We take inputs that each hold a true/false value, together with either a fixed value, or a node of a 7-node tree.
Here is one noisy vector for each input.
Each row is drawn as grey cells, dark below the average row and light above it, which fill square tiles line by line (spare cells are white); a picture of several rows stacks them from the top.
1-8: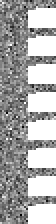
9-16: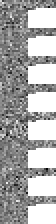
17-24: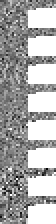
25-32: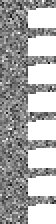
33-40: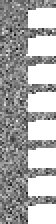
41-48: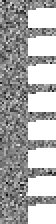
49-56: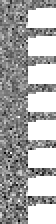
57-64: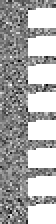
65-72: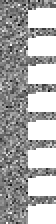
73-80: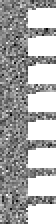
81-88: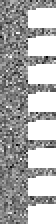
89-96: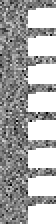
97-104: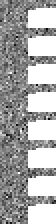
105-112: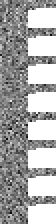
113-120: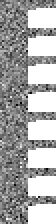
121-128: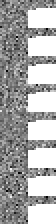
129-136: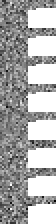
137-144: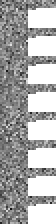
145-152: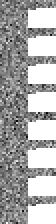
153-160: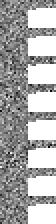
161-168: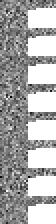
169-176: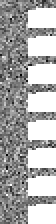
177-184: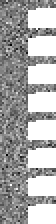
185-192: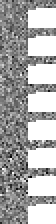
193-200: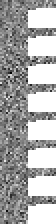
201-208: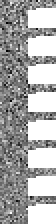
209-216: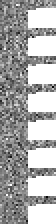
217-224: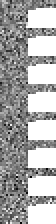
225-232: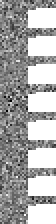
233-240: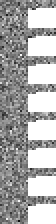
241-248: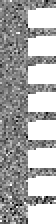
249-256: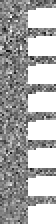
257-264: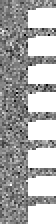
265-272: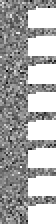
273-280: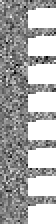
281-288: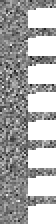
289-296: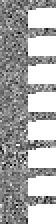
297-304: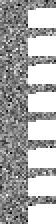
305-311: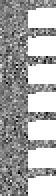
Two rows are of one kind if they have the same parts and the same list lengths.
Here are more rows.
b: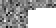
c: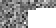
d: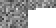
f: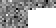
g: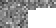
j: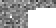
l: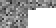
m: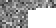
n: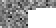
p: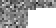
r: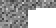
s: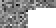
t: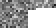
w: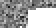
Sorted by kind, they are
b, c, d, g, j, l, m, p, r, s, t, w
f, n

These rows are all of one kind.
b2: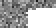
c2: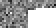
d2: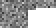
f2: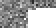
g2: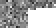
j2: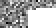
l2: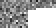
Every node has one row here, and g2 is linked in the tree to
d2.
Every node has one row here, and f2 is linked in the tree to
b2.
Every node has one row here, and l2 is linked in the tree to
c2 and j2.
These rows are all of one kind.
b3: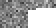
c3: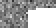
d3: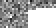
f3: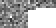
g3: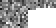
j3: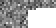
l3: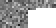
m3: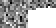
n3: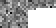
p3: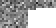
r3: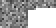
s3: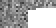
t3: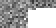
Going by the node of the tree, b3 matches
g3, l3, n3 and s3.
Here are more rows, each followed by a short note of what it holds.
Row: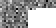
a true/false value
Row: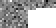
a true/false value
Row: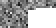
a true/false value
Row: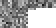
a node of a 7-node tree and a true/false value
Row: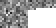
a node of a 7-node tree and a true/false value
